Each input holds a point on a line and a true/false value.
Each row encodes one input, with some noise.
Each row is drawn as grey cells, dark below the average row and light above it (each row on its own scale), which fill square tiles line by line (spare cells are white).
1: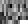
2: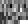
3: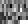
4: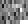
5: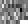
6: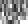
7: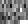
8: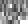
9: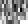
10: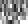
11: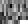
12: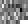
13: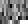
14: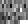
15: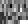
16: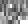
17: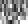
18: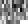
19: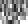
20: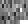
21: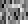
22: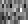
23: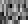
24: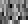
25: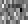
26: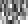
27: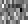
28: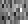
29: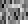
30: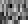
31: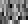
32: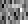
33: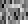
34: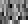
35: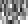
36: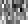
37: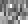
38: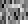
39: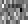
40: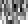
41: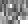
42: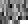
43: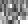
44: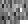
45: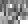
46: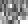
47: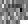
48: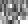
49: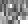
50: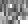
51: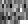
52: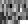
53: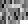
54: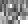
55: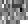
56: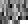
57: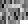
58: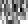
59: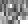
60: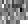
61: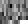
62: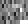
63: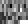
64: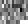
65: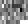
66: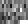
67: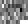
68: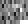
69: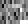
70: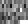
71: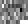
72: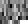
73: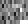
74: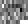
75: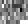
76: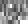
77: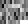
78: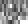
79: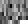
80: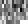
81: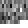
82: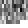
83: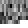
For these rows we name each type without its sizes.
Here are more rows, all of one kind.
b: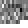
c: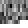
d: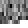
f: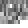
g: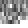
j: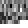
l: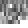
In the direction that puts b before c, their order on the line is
b, d, c, j, g, l, f.
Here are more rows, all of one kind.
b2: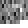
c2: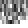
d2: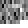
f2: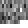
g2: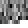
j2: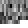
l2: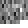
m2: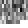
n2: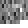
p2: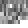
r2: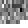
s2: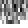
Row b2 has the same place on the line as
l2 and n2.
